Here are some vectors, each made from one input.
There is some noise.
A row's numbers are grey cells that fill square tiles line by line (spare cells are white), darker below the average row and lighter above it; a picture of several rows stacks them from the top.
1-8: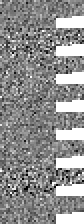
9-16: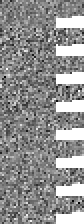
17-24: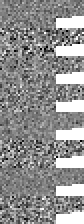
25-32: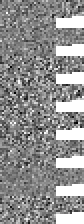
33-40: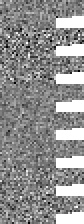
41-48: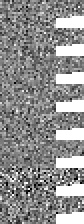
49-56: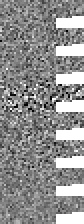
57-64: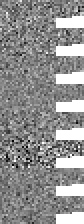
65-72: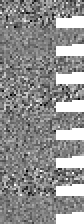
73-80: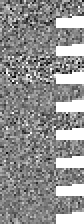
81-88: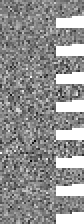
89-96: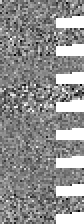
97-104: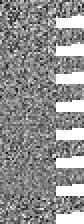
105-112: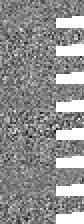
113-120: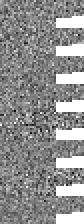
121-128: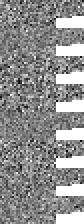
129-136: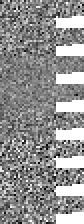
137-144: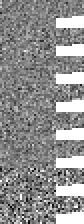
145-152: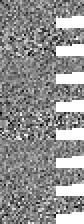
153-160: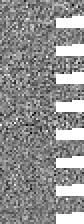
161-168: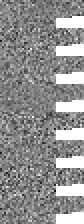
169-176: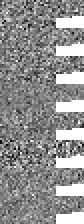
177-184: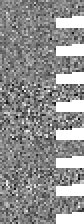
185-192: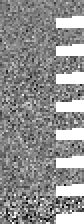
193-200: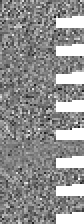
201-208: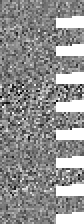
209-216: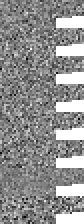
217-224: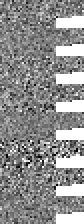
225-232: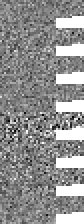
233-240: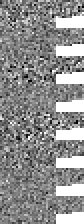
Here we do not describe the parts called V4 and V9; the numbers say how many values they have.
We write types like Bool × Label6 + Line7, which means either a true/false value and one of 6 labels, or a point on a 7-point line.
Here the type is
(Label6 × V4 × V9 + Line10) × Line10 + Tree7.
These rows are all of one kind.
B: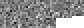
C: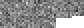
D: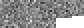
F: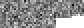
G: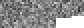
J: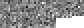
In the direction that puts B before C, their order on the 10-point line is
F, D, G, B, J, C.
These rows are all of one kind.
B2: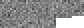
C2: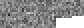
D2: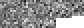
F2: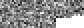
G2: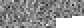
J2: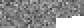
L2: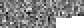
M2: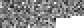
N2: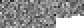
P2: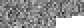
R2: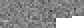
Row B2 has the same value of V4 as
C2, D2, F2 and R2.
